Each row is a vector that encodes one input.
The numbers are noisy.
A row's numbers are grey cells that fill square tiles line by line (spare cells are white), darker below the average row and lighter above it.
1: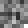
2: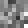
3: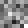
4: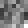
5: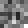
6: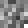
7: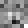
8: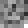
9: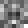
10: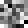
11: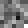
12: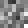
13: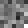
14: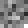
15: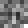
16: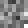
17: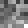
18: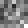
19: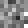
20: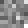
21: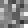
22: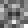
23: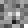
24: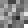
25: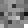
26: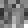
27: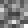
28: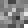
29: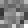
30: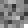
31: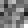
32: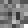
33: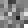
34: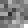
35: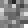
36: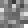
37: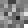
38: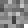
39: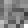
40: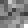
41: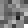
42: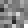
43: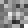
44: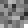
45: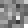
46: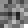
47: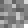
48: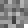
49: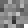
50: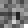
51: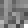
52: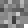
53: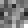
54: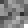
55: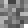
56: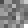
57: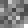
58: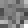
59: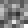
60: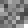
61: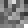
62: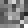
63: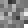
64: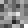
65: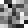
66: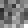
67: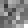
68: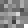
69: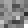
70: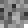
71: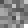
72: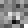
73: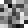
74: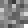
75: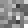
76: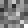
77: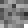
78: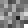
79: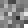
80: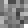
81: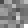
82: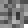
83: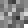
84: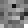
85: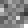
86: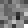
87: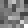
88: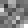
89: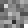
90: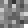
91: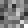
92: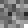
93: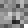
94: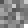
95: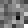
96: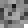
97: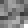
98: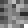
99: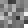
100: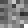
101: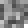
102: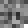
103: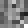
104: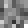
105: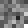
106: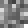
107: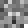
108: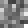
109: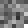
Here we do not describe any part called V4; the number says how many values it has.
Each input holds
a list of up to two items, each a true/false value and a value of V4.
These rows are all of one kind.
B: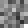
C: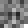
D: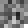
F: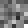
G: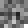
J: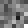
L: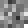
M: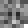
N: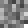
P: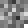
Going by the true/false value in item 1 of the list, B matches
L, N and P.
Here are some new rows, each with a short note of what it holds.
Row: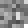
a list of two items
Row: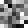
the empty list
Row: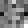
a list of two items
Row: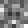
a list of one item
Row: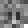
a list of one item
